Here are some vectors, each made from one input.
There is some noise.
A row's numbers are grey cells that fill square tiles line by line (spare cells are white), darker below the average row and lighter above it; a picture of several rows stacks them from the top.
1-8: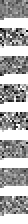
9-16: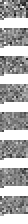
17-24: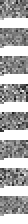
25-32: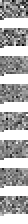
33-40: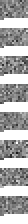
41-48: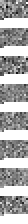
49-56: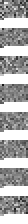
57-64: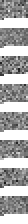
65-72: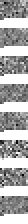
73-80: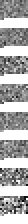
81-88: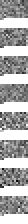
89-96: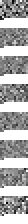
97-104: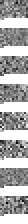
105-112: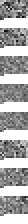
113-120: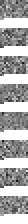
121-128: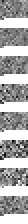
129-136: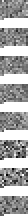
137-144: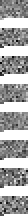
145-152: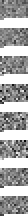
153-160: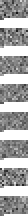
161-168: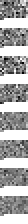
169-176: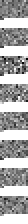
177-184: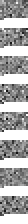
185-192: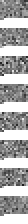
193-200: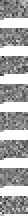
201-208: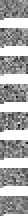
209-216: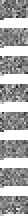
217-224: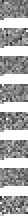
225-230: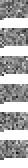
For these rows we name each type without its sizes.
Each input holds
four true/false values, together with a list of points on a line.
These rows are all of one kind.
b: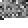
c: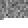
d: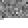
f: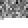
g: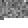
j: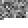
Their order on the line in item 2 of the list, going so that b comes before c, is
b, c, j, f, g, d.
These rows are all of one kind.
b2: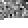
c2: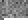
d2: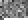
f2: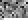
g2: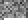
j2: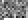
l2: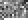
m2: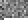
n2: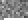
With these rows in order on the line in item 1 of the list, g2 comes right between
f2 and j2.
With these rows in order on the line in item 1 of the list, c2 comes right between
j2 and n2.
